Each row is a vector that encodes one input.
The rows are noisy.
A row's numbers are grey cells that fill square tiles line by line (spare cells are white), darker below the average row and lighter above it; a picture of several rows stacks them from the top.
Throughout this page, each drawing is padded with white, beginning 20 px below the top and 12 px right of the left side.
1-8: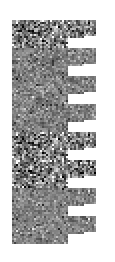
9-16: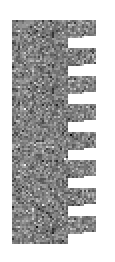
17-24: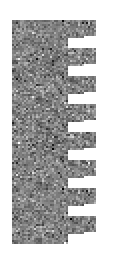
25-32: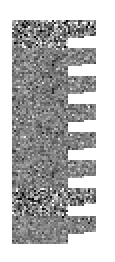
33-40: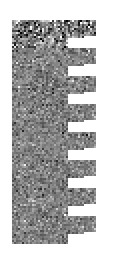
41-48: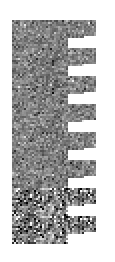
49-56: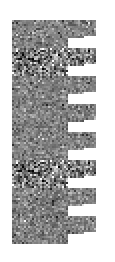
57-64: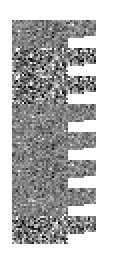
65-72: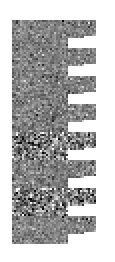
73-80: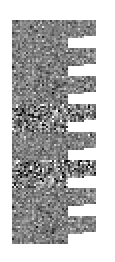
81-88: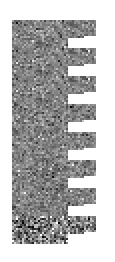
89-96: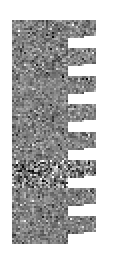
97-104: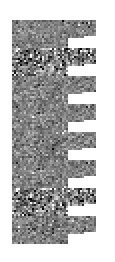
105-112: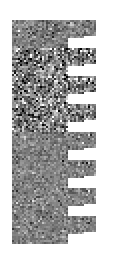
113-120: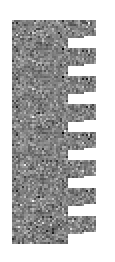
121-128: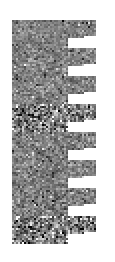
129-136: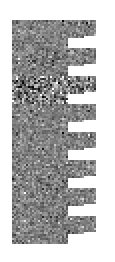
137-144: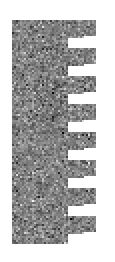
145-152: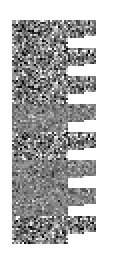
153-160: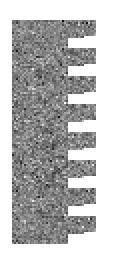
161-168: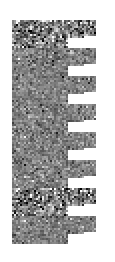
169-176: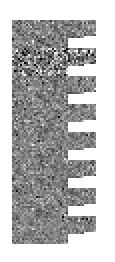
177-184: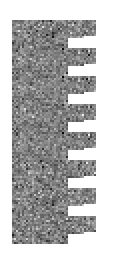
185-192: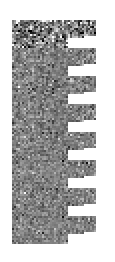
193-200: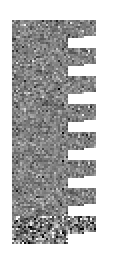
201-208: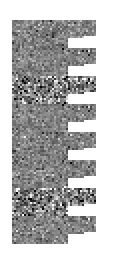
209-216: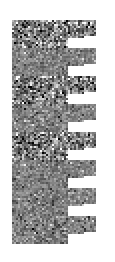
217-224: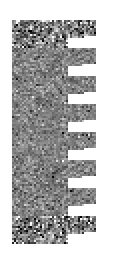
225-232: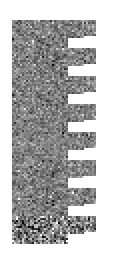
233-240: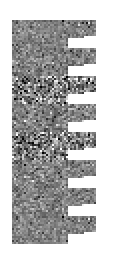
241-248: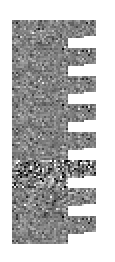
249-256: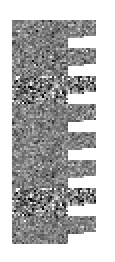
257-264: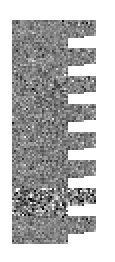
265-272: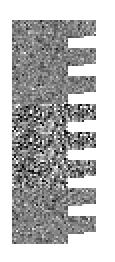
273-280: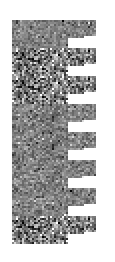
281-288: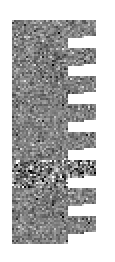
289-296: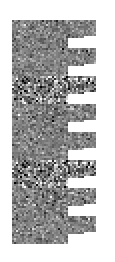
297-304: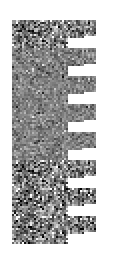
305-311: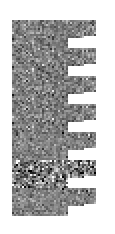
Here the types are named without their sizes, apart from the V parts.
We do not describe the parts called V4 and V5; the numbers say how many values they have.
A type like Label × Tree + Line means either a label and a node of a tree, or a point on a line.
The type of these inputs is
Line × (Line + V5) + V4.
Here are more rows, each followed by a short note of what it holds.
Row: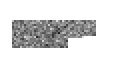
a point on a line and a value of V5
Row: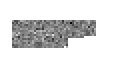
a point on a line and a value of V5
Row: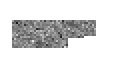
a point on a line and a value of V5
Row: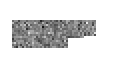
a point on a line and a value of V5
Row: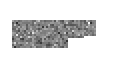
a point on a line and a value of V5
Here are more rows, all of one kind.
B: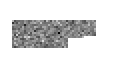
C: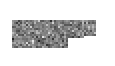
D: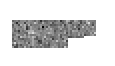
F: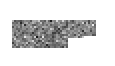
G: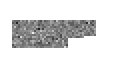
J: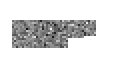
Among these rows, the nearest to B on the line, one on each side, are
F and G.
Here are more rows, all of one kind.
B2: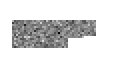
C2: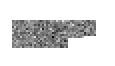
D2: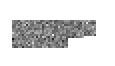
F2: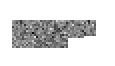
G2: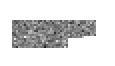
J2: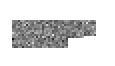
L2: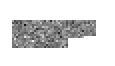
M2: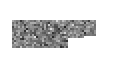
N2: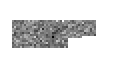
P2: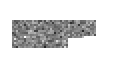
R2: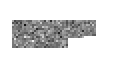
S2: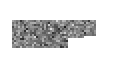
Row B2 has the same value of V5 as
M2 and S2.
